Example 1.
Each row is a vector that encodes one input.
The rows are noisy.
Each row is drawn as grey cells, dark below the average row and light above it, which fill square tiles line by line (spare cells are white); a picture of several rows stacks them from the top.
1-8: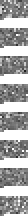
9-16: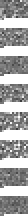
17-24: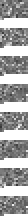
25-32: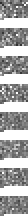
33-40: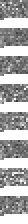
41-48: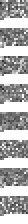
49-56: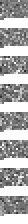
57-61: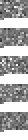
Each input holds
a node of a 12-node tree.
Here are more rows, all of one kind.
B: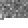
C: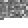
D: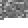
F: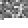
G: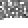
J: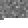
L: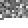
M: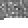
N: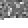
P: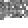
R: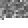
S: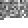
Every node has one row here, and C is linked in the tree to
J, P and S.
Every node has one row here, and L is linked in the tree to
F and J.
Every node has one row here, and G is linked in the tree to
M.
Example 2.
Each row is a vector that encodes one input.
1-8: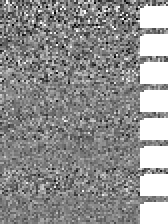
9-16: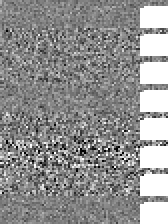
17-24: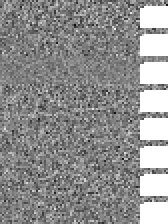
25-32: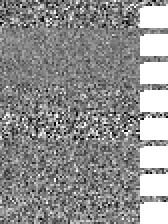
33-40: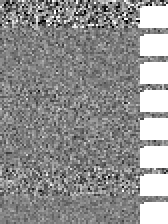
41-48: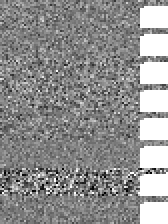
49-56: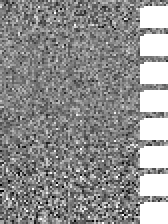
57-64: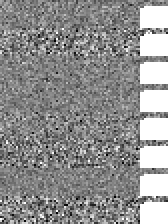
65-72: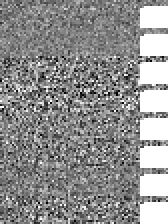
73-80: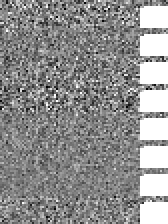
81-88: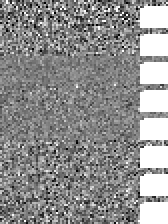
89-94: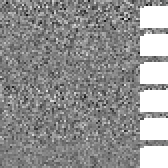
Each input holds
a point on a 13-point circle.
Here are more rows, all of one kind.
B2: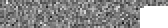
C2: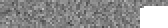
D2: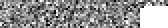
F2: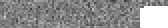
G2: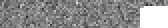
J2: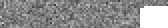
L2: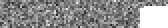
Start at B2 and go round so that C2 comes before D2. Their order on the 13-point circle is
B2, J2, G2, F2, C2, D2, L2.
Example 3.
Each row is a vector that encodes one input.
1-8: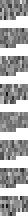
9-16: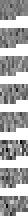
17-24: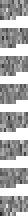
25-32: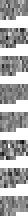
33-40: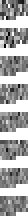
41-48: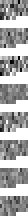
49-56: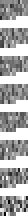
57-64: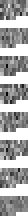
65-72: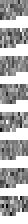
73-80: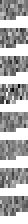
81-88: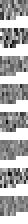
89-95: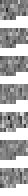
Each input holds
a point on a 9-point line.
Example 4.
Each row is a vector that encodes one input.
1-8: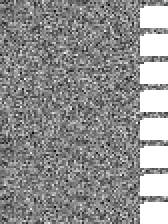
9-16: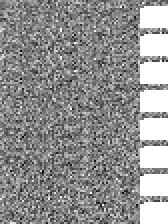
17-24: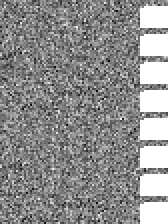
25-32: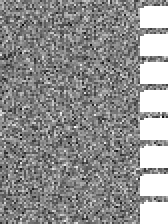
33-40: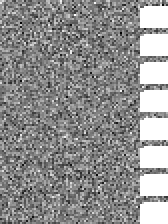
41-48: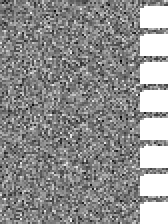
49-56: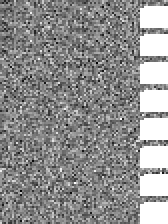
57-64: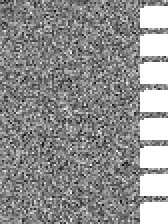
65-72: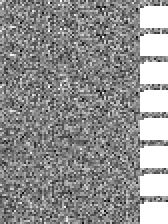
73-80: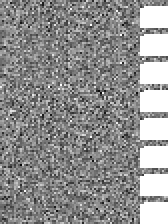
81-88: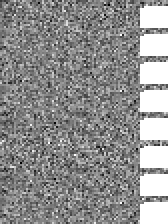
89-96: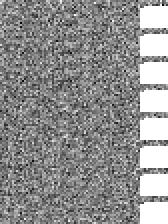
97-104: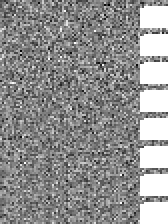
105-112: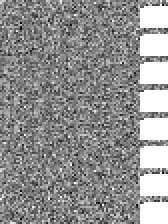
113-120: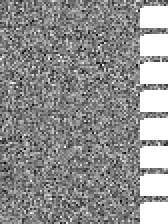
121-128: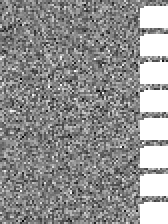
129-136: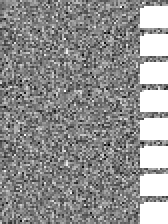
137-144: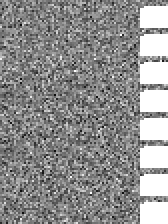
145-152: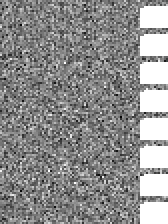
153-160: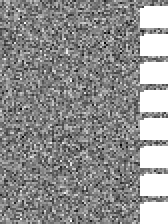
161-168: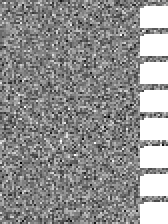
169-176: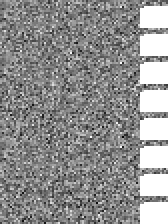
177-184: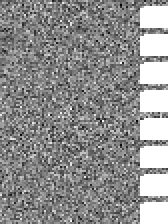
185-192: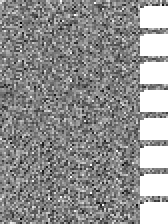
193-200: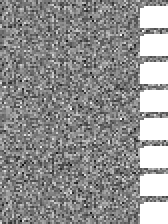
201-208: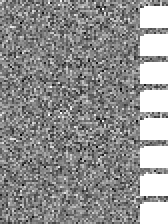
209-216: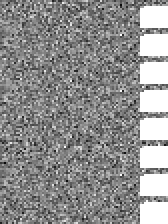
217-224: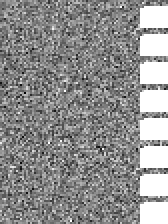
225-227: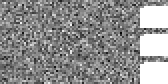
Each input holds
a point on a 15-point circle.
